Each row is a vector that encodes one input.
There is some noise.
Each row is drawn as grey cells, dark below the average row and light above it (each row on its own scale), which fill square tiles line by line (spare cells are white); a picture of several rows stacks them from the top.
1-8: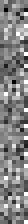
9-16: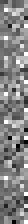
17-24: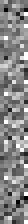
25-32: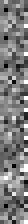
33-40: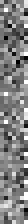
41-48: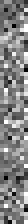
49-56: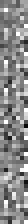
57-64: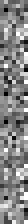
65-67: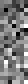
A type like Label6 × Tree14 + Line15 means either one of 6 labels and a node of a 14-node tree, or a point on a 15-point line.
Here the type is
Circle8 + Label7.
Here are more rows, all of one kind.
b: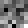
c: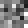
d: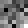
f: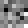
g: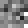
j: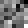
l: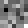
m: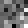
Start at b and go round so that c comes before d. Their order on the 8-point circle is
b, l, f, g, c, j, m, d.
